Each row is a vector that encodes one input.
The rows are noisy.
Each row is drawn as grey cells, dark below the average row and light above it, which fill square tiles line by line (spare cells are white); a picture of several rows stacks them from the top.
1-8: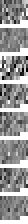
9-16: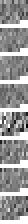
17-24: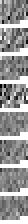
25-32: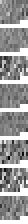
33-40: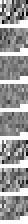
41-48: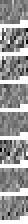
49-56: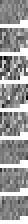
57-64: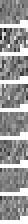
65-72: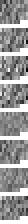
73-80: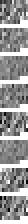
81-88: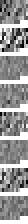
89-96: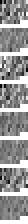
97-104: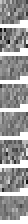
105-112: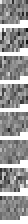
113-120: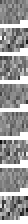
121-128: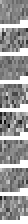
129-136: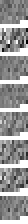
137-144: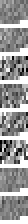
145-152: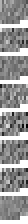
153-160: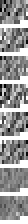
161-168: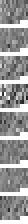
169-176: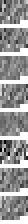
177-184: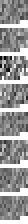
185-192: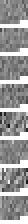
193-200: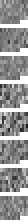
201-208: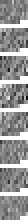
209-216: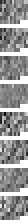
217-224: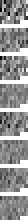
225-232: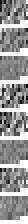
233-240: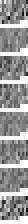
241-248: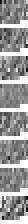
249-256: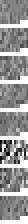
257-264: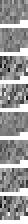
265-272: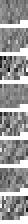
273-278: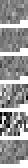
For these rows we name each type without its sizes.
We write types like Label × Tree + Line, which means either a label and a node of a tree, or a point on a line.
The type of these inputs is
List(Line).
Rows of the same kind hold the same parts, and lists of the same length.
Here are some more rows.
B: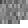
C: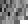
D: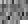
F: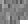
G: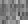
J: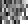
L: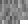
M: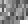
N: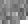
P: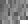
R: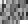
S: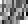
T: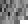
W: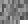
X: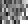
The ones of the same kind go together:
B, F, L, M, N, S
C, D, G, P, R, T, W
J, X

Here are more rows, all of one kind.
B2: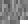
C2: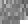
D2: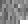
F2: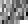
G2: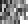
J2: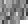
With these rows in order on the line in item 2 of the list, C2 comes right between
G2 and J2.
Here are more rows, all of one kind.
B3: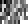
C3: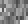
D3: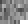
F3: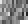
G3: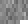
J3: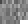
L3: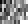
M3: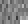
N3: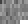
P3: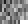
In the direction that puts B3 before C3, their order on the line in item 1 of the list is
L3, D3, M3, P3, F3, B3, G3, N3, J3, C3.
